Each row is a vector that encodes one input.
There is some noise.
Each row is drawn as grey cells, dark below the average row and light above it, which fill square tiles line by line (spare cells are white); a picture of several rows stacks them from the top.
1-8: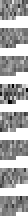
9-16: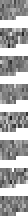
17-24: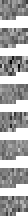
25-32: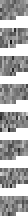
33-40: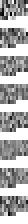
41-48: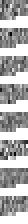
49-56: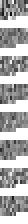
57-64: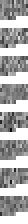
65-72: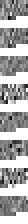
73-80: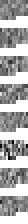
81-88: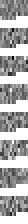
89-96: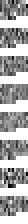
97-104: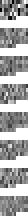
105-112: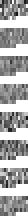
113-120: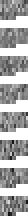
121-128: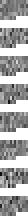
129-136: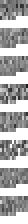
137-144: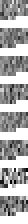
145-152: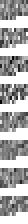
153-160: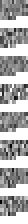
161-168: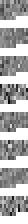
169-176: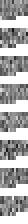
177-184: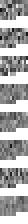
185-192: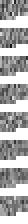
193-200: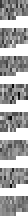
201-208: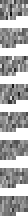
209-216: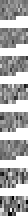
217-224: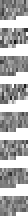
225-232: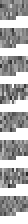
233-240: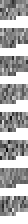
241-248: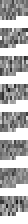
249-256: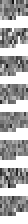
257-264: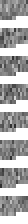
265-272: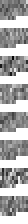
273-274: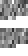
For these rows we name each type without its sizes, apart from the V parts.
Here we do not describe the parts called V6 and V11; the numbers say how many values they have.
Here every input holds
a point on a line and a value of V11, together with either three true/false values, or a value of V6.
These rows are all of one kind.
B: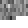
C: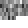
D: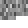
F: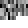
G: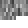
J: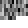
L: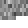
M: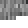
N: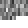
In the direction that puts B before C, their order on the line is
F, J, L, M, G, N, B, D, C.
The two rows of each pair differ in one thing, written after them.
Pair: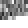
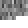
the value of V6
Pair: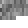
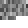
the value of V11
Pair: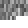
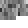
the value of V6
